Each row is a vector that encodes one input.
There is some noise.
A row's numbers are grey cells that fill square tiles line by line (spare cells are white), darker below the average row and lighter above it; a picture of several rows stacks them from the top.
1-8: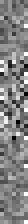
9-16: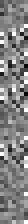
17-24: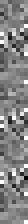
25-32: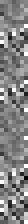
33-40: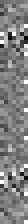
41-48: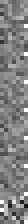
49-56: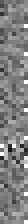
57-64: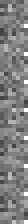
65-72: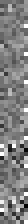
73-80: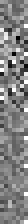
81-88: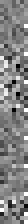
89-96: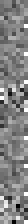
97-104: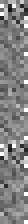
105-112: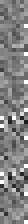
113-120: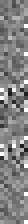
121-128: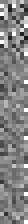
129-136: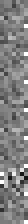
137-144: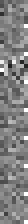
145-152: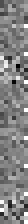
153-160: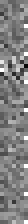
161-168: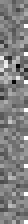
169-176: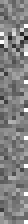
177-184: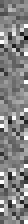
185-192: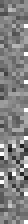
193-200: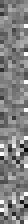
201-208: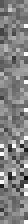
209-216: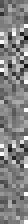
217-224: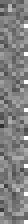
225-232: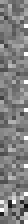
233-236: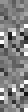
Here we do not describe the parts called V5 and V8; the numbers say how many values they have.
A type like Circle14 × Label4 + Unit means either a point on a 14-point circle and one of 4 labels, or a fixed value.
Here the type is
Line6 × V5 + List2(Bool × V8).
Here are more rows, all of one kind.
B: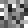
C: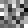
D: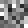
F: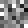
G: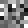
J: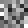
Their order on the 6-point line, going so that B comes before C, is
G, B, D, J, F, C.
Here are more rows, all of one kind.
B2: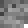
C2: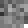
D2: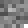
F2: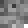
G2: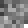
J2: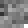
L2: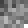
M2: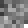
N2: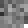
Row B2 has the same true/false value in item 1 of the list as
F2 and L2.
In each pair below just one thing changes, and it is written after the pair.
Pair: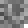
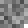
the true/false value in item 1 of the list
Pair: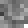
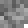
the true/false value in item 1 of the list
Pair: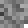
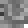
the value of V8 in item 1 of the list
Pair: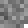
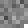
the true/false value in item 1 of the list
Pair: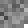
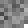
the value of V8 in item 2 of the list
